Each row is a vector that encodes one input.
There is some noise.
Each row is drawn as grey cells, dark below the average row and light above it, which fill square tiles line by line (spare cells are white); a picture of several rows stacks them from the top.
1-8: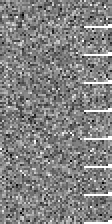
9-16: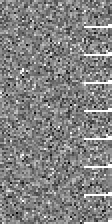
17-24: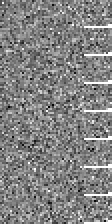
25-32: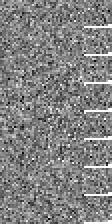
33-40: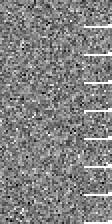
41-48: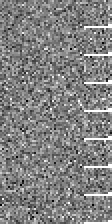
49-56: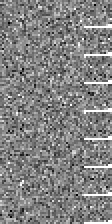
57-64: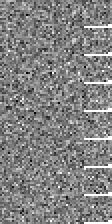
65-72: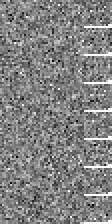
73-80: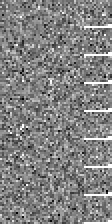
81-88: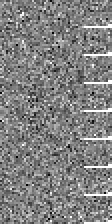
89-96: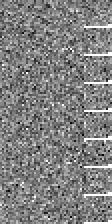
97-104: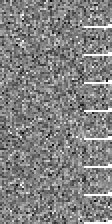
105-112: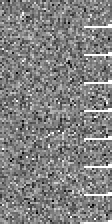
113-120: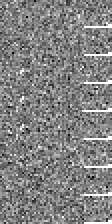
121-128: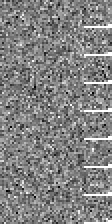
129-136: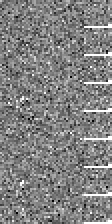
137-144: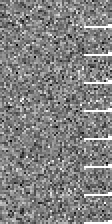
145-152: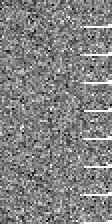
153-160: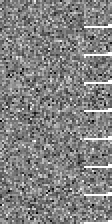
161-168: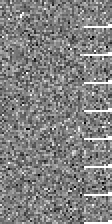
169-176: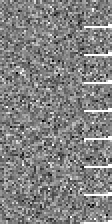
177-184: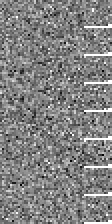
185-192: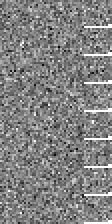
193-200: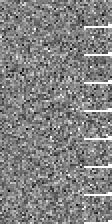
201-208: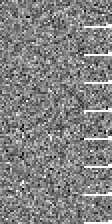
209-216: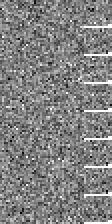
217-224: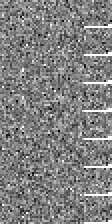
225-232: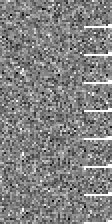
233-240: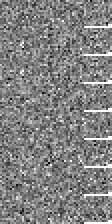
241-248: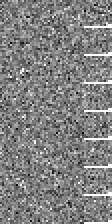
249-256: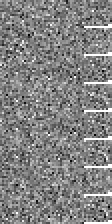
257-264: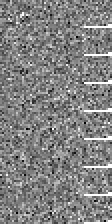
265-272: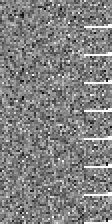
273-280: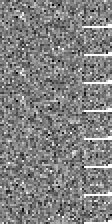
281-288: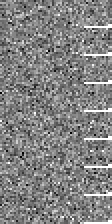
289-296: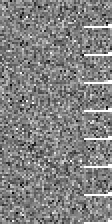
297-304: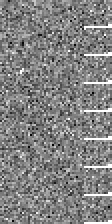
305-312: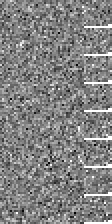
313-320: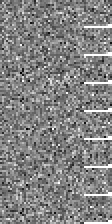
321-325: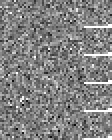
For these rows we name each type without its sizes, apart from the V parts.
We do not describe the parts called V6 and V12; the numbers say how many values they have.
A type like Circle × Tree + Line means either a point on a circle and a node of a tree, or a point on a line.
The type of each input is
(Circle + Line) × (Circle + V12) × V6.
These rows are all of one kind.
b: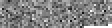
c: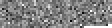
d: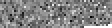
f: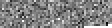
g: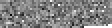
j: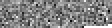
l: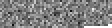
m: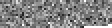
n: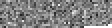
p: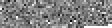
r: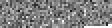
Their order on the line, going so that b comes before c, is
n, r, l, f, g, b, c, d, p, m, j.
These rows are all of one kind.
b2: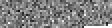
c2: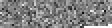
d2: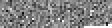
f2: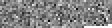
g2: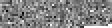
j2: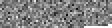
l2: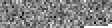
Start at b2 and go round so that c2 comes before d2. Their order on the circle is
b2, c2, l2, j2, d2, f2, g2.
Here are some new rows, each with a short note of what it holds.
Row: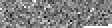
a point on a line, a value of V6 and a value of V12
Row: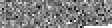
a point on a line, a value of V6 and a value of V12
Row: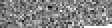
a point on each of two circles and a value of V6
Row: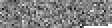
a point on a circle, a point on a line and a value of V6
